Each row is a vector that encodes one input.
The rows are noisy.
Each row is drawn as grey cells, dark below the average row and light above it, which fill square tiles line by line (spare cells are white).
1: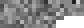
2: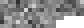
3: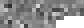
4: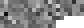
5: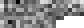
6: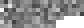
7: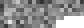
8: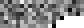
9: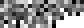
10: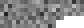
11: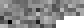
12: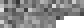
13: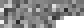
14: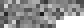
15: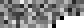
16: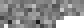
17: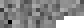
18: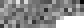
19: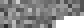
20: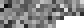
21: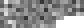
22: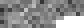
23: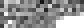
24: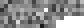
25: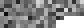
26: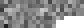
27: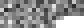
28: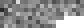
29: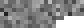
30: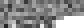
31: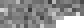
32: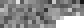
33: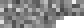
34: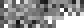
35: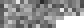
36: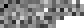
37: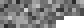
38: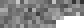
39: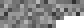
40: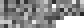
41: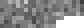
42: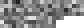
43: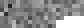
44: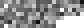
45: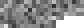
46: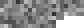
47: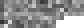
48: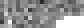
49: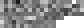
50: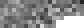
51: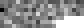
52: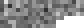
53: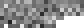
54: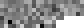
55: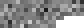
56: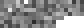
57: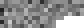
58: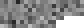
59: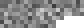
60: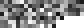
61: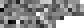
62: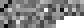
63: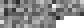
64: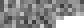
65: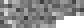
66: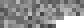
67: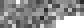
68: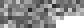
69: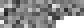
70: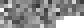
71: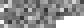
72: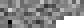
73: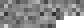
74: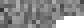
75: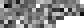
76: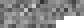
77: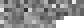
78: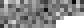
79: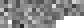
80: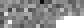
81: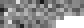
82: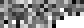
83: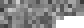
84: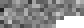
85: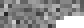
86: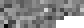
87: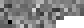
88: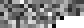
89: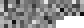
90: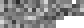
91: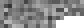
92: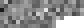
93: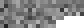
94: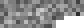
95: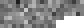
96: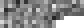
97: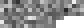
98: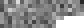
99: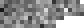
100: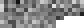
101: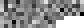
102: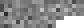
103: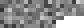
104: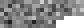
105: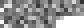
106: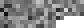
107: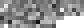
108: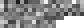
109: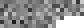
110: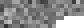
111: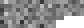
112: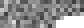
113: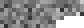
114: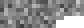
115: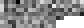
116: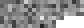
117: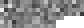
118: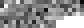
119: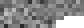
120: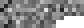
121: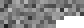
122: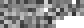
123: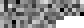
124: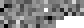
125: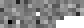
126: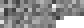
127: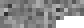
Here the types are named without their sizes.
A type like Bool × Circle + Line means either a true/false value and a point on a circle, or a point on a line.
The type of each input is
List(Circle).
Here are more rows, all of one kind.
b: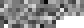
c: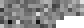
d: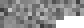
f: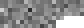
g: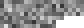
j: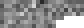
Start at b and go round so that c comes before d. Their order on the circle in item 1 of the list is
b, f, g, c, d, j.
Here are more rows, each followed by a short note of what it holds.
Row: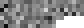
a list of two items
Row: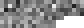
a list of one item
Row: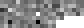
a list of three items
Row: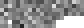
a list of one item
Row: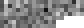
a list of two items
